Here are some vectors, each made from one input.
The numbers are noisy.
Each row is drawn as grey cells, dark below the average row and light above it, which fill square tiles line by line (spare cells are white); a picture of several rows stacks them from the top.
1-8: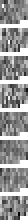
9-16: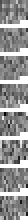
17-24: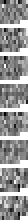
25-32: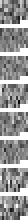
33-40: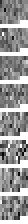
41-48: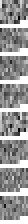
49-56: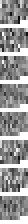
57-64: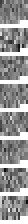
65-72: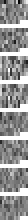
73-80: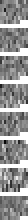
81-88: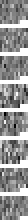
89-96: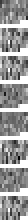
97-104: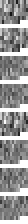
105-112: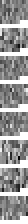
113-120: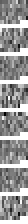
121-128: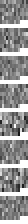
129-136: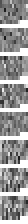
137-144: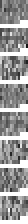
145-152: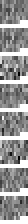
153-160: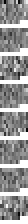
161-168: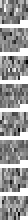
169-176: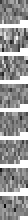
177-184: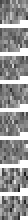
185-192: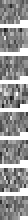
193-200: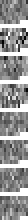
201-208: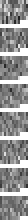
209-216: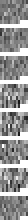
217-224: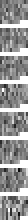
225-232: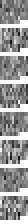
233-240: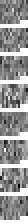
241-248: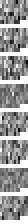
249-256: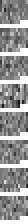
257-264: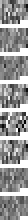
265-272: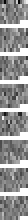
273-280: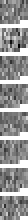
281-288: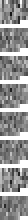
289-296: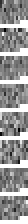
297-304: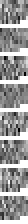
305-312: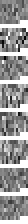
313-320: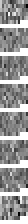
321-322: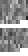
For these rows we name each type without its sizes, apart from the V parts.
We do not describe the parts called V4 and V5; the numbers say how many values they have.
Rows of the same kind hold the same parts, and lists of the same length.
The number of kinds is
5.
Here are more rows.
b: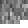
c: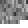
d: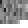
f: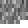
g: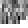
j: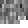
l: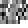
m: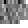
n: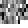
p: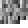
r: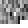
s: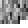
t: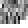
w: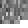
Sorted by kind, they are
b, c, d, f, j, w
g, t
l, n
m
p, r, s

